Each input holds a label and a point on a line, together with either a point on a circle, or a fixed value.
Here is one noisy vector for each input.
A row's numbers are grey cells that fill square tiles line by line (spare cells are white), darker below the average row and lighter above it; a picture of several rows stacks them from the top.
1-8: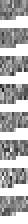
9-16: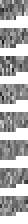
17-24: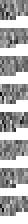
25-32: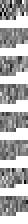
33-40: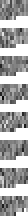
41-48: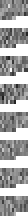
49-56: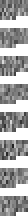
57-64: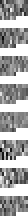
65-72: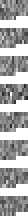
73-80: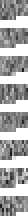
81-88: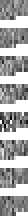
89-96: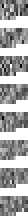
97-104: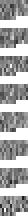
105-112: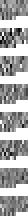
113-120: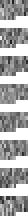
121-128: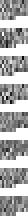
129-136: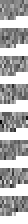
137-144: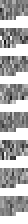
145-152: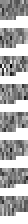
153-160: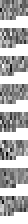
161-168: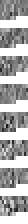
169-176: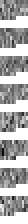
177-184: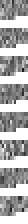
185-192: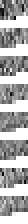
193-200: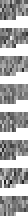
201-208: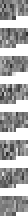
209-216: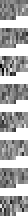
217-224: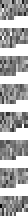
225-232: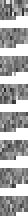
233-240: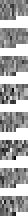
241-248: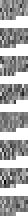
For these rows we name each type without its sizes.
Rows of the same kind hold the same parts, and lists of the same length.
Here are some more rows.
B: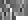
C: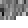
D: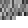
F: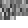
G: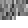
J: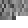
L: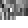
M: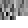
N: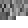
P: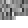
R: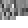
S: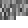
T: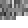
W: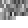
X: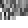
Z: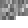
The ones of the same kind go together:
B, D, F, G, J, L, M, N, S, X, Z
C, P, R, T, W

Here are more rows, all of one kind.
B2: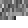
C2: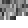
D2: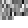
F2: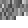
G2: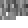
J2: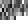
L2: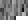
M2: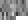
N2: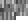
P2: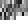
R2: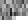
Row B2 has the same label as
D2, N2 and P2.
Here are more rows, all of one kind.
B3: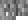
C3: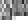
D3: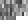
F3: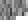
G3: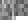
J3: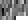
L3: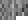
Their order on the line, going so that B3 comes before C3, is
F3, D3, B3, J3, L3, G3, C3.
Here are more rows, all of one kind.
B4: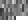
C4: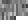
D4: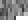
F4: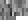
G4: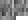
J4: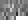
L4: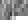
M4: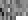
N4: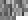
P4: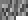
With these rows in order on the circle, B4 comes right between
L4 and M4.
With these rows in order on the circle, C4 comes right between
F4 and P4.
